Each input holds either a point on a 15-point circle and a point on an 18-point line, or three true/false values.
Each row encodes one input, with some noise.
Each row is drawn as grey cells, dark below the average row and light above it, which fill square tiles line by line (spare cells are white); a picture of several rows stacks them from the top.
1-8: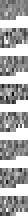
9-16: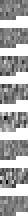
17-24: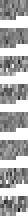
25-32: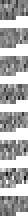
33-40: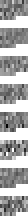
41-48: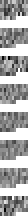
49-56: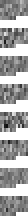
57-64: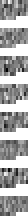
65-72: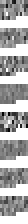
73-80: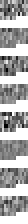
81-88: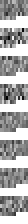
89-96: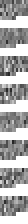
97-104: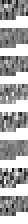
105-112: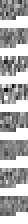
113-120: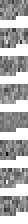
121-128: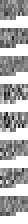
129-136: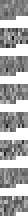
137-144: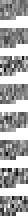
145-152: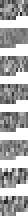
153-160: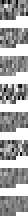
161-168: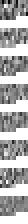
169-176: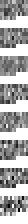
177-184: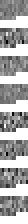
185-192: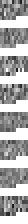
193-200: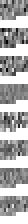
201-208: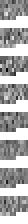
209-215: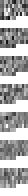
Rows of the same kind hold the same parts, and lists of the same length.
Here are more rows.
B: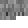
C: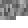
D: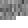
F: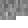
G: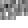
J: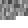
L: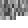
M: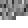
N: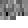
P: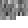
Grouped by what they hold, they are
B, D, N, P
C, F, G, J, L, M

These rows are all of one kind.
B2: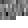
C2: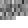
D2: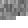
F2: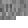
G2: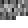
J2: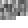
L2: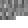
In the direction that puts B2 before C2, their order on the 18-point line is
G2, B2, F2, D2, J2, C2, L2.
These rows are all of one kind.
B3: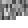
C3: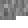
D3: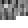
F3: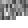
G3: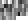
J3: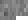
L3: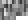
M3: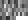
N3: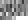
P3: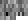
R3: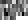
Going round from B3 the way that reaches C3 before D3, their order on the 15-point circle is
B3, J3, C3, P3, N3, L3, G3, R3, D3, M3, F3.
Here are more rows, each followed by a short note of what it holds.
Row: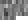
a point on a 15-point circle and a point on an 18-point line
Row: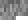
three true/false values
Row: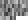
three true/false values
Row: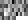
three true/false values
